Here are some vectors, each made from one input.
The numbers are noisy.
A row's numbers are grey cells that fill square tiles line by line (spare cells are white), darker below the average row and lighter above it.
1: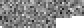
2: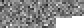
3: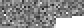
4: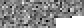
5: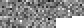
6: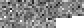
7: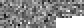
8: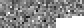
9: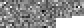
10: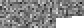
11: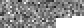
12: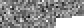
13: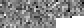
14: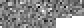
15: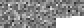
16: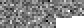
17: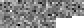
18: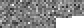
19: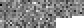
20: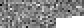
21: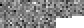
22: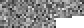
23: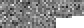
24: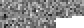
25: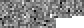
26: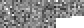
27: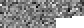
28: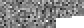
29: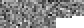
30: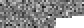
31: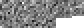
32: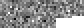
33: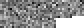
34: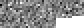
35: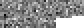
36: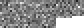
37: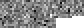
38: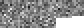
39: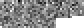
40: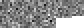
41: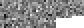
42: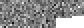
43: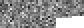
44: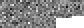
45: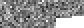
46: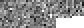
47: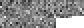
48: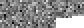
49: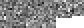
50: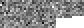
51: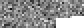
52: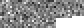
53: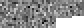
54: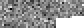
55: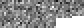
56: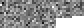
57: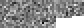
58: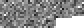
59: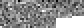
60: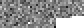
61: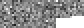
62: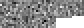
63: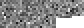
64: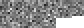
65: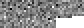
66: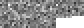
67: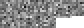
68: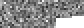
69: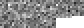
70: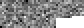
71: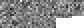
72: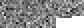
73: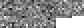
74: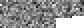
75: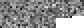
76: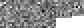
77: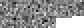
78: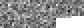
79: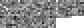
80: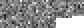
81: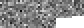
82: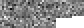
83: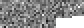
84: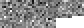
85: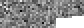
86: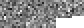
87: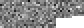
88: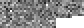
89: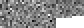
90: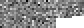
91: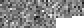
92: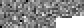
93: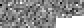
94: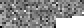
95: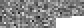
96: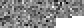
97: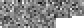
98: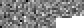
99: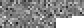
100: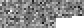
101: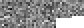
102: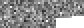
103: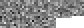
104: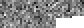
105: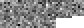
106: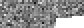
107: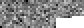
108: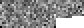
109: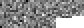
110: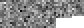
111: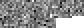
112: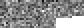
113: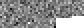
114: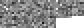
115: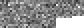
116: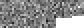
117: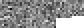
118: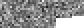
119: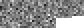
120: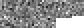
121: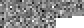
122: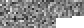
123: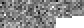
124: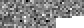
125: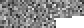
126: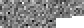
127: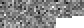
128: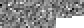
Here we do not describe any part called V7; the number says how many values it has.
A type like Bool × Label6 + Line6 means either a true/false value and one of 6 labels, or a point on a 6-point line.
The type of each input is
Circle8 × (Circle8 + V7).
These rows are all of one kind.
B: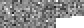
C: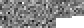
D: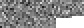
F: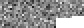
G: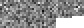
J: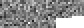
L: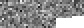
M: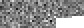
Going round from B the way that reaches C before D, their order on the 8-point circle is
B, G, M, L, C, J, D, F.
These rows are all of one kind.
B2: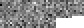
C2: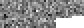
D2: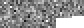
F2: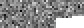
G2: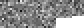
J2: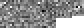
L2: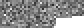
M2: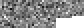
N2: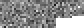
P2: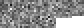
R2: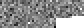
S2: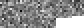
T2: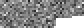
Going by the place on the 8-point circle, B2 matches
C2 and F2.
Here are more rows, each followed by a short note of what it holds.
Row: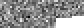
a point on an 8-point circle and a value of V7
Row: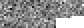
a point on an 8-point circle and a value of V7
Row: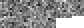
a point on an 8-point circle and a value of V7
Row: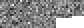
a point on an 8-point circle and a value of V7
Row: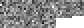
a point on each of two 8-point circles
